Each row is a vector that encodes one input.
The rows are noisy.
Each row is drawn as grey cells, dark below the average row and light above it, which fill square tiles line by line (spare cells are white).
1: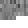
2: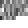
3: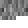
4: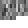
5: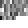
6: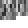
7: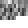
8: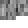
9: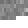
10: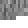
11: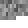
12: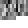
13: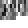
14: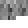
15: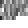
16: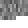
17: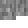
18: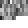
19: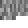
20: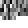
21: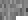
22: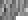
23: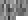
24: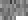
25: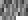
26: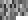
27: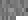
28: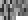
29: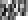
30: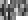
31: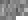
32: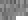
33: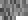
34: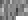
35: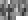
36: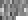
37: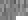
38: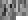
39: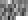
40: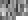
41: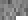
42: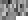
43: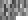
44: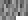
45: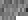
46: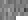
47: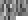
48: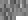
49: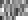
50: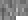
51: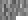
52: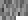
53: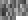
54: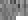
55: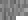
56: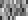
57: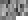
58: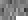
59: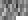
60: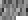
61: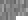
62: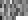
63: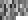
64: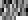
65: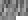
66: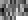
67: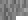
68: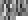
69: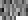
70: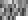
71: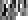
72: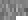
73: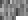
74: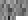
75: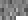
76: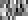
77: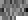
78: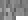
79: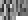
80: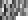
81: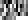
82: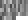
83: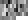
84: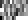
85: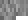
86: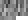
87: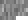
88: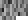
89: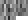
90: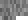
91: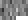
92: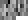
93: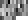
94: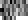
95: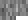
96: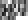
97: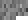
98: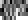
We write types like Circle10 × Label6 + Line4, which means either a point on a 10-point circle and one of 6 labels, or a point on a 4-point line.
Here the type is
Line3 × Line3 + Line7 × (Tree7 + Unit).
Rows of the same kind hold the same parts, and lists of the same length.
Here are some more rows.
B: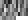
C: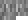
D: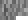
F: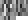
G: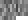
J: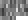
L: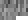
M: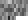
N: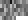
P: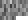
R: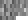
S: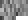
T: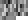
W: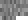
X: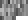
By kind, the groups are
B, C, J, L, P, S, X
D, G, N, R, T, W
F, M

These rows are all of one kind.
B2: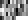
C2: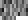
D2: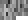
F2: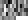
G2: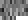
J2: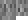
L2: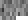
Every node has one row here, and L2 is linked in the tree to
D2.
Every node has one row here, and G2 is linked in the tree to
F2 and J2.
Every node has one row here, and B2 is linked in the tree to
C2 and F2.
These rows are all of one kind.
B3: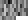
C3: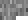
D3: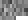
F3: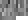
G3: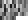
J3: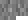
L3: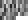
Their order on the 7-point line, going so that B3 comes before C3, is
D3, L3, B3, G3, J3, C3, F3.
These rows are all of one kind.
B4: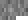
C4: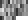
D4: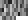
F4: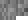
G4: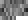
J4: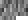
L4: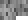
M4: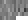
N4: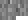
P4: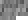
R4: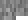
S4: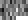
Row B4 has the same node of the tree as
D4, F4, G4 and M4.
